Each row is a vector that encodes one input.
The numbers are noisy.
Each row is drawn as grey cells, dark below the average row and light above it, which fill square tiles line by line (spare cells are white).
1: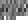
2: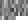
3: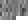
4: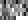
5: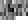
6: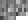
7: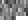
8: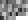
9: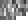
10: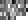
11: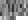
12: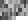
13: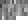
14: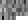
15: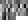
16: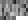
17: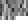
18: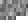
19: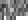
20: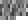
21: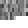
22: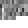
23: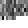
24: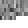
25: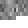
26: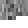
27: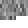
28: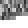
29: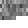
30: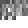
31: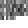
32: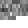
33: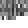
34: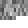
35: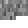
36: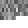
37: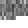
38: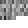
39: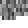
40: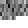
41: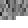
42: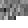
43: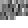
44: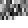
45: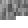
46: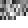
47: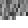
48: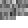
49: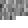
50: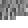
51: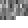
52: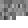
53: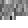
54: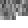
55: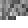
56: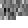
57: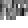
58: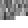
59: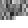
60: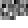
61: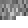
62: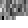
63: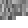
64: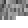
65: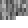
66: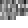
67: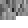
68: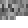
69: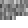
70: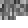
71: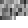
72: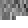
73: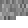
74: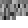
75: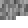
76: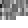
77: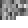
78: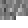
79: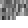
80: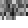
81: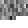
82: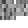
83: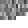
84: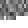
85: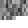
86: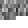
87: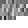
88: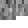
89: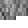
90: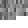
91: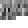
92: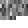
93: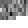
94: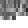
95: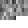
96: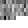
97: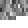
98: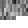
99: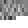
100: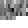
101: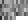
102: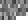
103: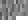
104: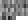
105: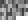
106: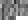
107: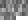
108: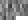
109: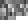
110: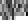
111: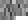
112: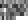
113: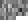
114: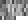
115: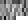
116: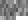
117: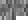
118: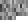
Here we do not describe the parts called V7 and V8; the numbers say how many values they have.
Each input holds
a true/false value and a value of V8, together with either a point on a 6-point line, or a value of V7.
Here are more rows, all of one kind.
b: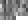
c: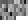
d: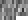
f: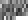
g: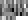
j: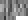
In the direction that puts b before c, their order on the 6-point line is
g, f, j, d, b, c.
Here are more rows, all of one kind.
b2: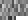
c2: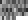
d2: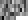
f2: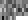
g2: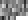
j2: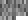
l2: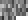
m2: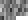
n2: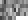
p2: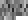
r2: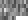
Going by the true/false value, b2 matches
j2, n2, p2 and r2.
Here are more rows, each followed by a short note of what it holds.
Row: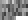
a point on a 6-point line, a true/false value and a value of V8
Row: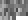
a point on a 6-point line, a true/false value and a value of V8
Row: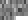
a point on a 6-point line, a true/false value and a value of V8
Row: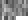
a true/false value, a value of V7 and a value of V8
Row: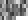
a true/false value, a value of V7 and a value of V8
